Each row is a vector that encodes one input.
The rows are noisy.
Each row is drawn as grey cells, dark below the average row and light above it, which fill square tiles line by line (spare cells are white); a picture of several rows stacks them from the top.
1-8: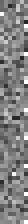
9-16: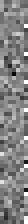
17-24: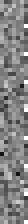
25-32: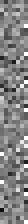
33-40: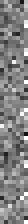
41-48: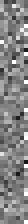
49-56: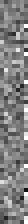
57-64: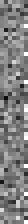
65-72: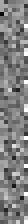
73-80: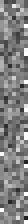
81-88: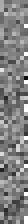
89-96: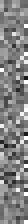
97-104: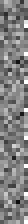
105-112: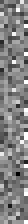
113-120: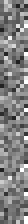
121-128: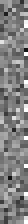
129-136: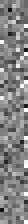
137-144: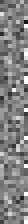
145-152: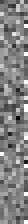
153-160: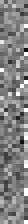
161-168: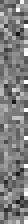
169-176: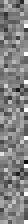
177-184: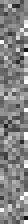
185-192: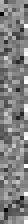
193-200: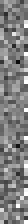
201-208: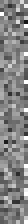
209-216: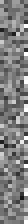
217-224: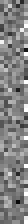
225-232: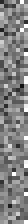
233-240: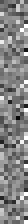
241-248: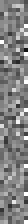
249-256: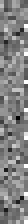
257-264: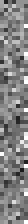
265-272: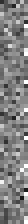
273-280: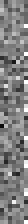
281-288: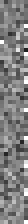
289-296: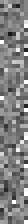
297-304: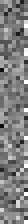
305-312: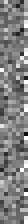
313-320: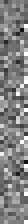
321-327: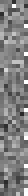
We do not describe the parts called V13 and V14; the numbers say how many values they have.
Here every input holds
either one of 8 labels and a value of V14, or three true/false values, or a value of V13.
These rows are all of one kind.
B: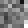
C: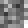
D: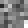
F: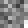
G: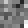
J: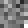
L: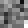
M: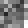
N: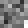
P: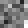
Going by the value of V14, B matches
L, N and P.
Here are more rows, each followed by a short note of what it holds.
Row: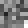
one of 8 labels and a value of V14
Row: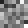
three true/false values
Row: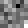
one of 8 labels and a value of V14
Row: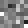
three true/false values
